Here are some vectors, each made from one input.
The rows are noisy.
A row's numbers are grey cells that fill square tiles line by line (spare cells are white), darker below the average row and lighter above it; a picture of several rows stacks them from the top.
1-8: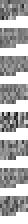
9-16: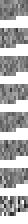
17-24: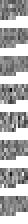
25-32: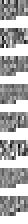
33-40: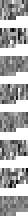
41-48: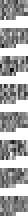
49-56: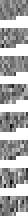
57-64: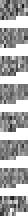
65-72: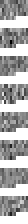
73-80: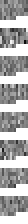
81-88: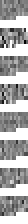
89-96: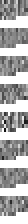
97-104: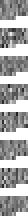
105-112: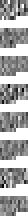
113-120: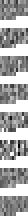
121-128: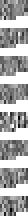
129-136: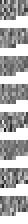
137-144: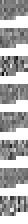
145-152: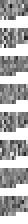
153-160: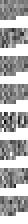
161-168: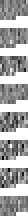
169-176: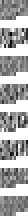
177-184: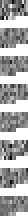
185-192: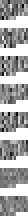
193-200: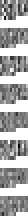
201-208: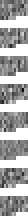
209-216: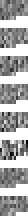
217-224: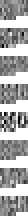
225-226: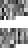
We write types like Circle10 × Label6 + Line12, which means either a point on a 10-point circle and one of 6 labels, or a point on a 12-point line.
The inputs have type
(Bool × Line4 × Line7 + Line6) × Line6.
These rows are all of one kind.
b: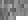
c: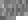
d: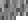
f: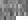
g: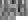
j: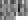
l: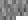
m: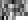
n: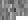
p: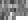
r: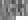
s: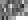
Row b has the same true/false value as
j, n, r and s.
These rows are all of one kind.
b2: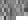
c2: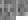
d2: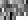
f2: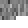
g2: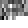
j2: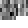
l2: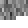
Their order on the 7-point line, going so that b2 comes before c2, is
f2, b2, j2, d2, c2, g2, l2.
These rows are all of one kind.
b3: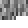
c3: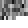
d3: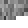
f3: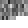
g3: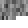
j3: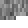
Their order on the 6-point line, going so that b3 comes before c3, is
j3, d3, f3, b3, g3, c3.
